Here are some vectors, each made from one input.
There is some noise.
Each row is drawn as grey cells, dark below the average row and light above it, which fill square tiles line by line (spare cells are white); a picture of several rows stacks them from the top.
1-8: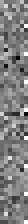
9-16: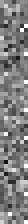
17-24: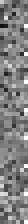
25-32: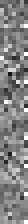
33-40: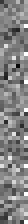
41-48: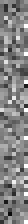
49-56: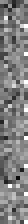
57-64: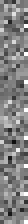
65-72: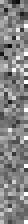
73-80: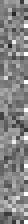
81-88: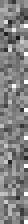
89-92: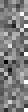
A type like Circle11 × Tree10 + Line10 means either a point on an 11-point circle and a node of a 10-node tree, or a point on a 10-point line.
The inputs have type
Line5 × List2(Line7).
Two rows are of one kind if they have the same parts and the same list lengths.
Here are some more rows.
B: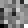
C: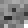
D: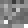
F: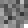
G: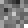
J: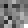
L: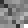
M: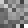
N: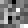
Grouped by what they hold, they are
B, C, D, M
F, G, J, N
L

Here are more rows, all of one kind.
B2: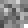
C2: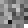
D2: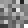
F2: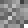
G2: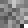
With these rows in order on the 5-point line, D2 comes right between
C2 and F2.
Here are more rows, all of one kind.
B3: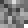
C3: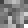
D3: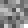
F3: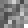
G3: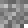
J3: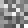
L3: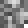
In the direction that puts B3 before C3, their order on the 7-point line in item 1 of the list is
L3, B3, D3, G3, J3, C3, F3.
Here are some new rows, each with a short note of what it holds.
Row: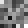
a point on a 5-point line, together with the empty list
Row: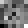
a point on a 5-point line, together with the empty list
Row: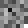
a point on a 5-point line, together with a list of one item
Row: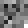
a point on a 5-point line, together with the empty list
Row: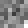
a point on a 5-point line, together with a list of two items
